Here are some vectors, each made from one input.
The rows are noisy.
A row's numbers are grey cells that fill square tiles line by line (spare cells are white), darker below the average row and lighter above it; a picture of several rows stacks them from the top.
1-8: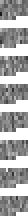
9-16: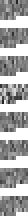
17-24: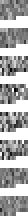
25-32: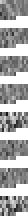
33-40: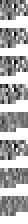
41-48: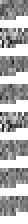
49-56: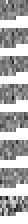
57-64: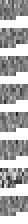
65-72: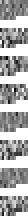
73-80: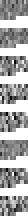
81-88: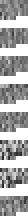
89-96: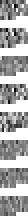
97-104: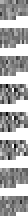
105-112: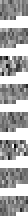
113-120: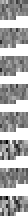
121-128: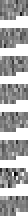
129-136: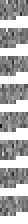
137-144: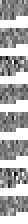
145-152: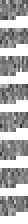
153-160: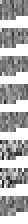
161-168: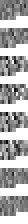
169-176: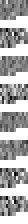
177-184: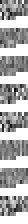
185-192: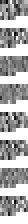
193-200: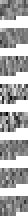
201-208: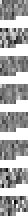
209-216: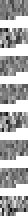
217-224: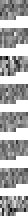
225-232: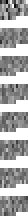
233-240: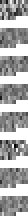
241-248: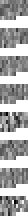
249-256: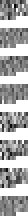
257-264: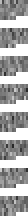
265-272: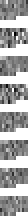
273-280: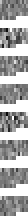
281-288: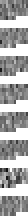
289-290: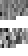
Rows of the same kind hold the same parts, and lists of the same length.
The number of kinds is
2.
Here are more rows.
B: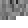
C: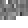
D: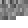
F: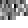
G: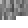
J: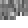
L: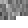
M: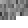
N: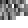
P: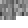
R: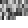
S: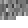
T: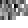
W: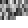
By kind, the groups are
B, C, D, G, J, L, M, P, S
F, N, R, T, W

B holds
three labels (each one of 12).
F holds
a point on an 11-point line.
